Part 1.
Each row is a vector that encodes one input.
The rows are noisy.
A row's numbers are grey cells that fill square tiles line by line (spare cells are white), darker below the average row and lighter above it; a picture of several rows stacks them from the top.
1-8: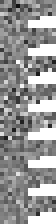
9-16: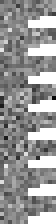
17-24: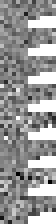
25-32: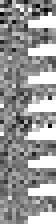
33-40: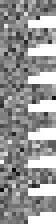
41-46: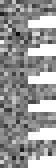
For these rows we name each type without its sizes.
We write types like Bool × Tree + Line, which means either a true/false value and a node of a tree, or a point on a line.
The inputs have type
Tree.
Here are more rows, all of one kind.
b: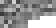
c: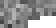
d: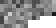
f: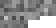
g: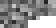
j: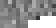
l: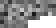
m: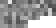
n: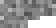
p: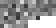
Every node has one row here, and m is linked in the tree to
j.
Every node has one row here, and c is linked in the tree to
f, j and n.
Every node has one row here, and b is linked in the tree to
g and n.
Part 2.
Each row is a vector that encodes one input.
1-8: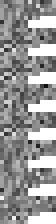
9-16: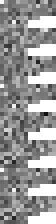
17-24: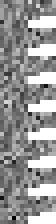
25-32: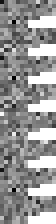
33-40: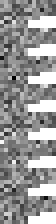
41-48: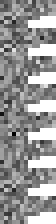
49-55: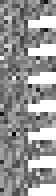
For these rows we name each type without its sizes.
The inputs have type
Bool × Bool × Bool.
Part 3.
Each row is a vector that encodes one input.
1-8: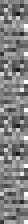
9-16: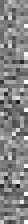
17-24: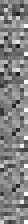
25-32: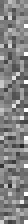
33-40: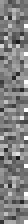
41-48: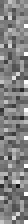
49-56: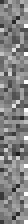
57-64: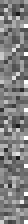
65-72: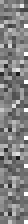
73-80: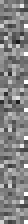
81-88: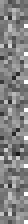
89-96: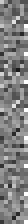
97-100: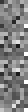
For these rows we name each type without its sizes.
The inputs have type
Bool × Bool × Bool.
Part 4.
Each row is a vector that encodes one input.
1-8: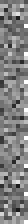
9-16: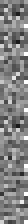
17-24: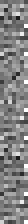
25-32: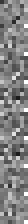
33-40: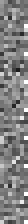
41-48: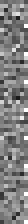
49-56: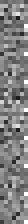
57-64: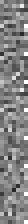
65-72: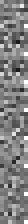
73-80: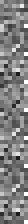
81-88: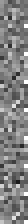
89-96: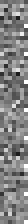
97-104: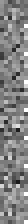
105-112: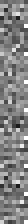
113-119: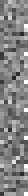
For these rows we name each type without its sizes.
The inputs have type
Bool × Bool × Bool.
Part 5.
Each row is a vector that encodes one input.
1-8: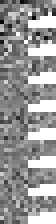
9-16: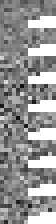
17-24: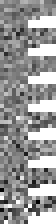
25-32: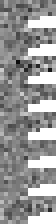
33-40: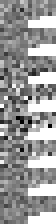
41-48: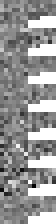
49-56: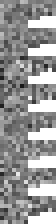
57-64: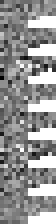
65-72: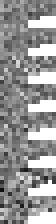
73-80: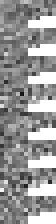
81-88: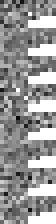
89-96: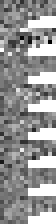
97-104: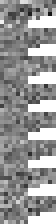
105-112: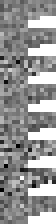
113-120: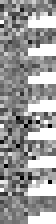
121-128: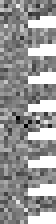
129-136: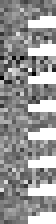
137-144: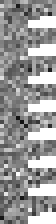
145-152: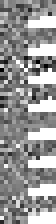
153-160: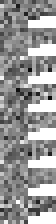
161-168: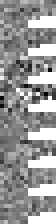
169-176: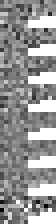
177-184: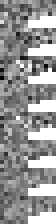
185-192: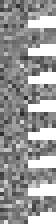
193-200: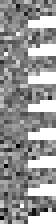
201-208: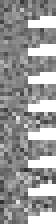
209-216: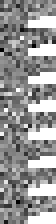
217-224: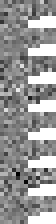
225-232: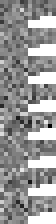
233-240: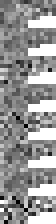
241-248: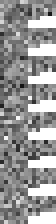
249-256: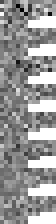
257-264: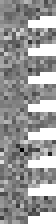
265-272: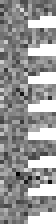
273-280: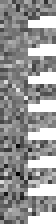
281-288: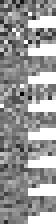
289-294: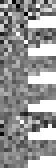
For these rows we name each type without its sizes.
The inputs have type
Bool × Bool × Bool.
